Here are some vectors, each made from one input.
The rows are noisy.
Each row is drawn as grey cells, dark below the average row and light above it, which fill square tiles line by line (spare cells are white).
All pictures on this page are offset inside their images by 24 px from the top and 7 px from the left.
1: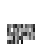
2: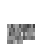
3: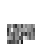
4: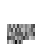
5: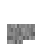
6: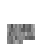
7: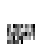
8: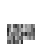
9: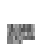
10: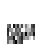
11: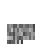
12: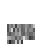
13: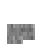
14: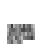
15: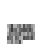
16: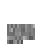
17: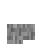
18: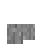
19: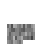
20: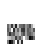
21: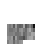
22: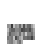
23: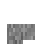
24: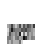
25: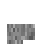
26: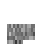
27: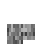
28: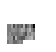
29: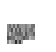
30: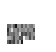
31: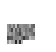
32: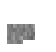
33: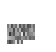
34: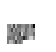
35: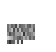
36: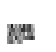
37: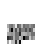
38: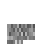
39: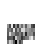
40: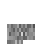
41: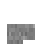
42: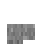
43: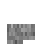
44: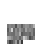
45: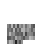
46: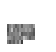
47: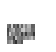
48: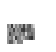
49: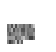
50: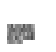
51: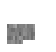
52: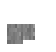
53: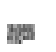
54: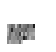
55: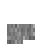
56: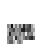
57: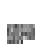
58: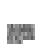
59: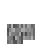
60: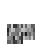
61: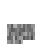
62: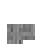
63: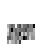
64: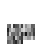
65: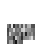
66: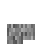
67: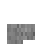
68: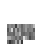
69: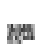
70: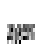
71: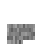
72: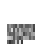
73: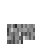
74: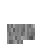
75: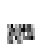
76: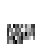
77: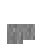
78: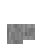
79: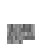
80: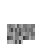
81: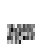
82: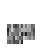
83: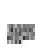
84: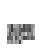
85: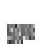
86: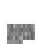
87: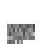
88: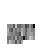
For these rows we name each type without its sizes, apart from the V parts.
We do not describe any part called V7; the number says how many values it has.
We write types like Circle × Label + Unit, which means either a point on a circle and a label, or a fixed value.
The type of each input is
(Bool × Bool × Bool + Unit) × V7 + Circle.
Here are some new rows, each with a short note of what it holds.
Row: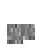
a value of V7
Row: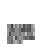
a value of V7
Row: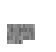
three true/false values and a value of V7
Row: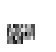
a value of V7
